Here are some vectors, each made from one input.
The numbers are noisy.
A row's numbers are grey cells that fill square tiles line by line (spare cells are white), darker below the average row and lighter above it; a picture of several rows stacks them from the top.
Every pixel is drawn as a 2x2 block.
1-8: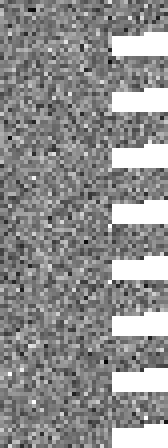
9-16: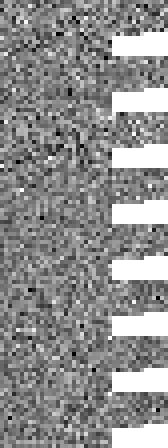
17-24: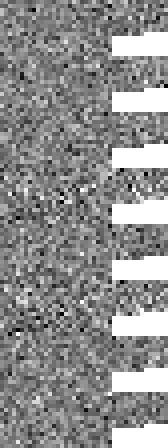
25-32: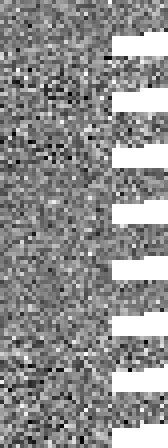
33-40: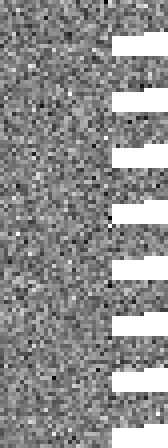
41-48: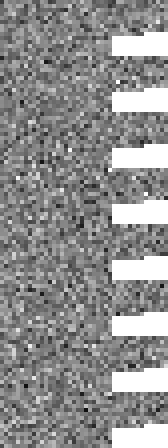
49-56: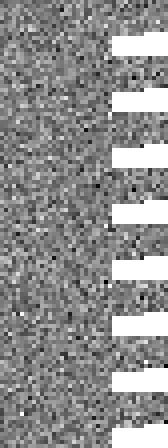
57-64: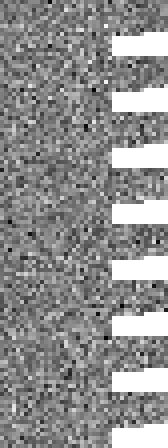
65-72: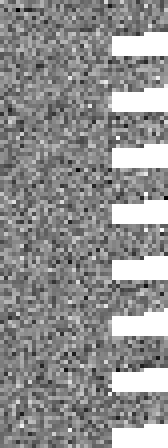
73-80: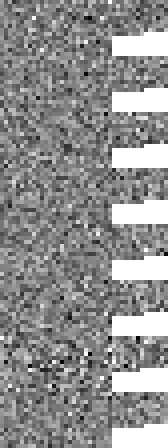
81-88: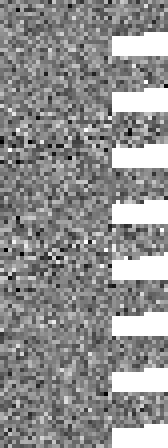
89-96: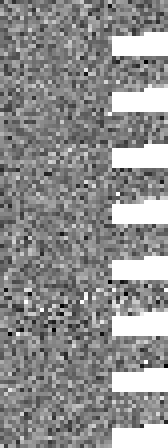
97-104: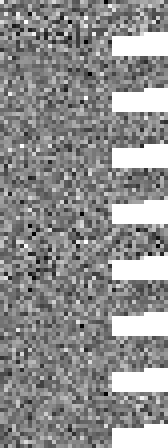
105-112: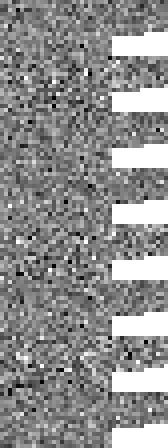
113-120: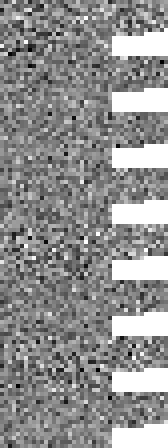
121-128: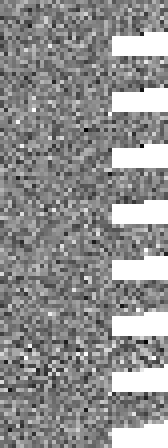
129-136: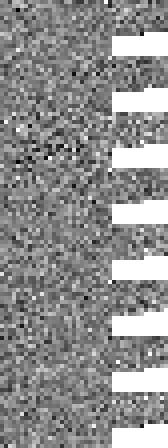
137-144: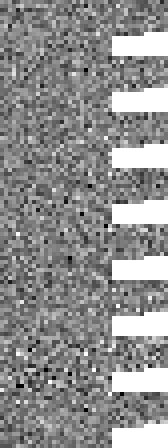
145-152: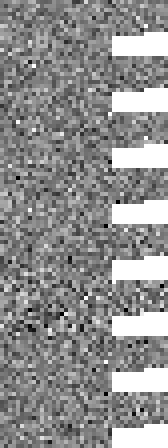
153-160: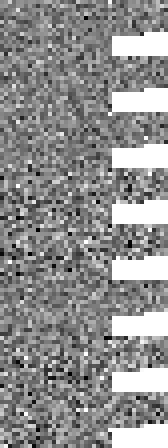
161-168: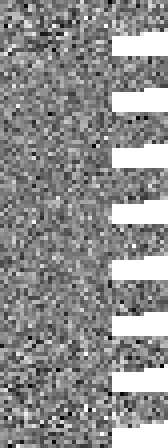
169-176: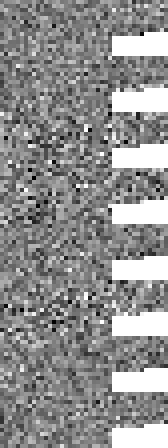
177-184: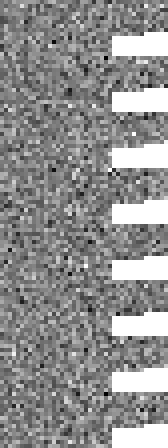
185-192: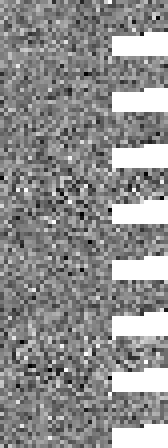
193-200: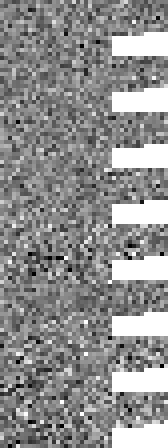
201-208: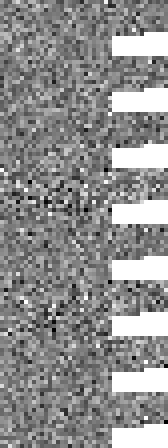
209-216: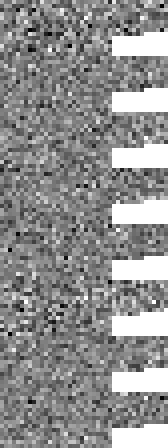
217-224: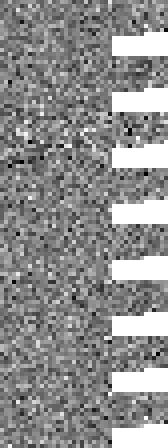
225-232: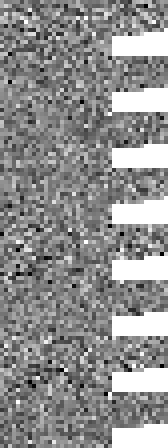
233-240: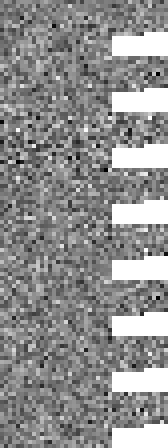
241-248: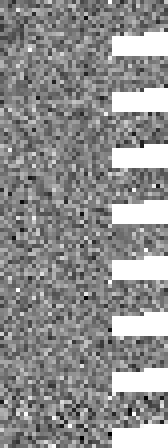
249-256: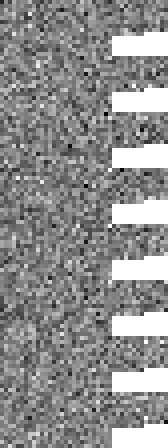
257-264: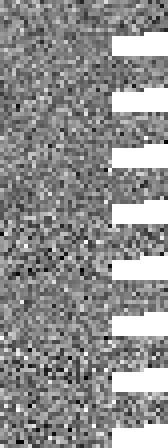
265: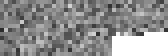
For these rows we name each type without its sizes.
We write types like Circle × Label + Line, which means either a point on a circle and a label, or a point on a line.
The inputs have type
((Bool × Bool × Bool × Bool + Unit) × Circle + Line) × Circle.
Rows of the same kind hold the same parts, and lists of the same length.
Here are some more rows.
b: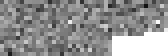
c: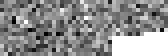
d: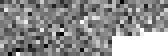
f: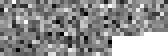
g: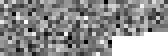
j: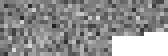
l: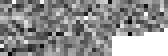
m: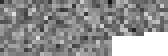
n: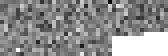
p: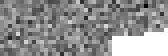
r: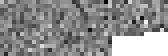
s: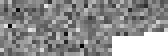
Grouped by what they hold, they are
b, j, p, s
c, d, f, g, l
m, n, r

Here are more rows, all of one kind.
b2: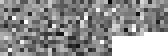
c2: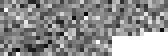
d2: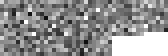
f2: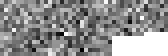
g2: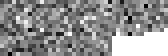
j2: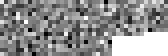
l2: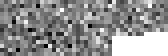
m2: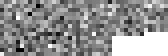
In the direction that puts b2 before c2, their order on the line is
b2, d2, j2, m2, g2, l2, c2, f2.
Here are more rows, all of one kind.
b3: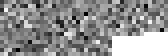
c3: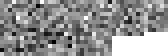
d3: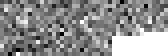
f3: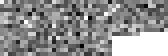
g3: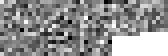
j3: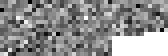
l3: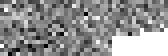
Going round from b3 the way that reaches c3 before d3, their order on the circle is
b3, j3, f3, g3, c3, d3, l3.
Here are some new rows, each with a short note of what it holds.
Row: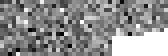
a point on a circle and a point on a line
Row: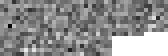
a point on each of two circles and four true/false values
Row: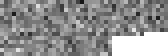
a point on each of two circles
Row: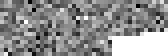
a point on a circle and a point on a line
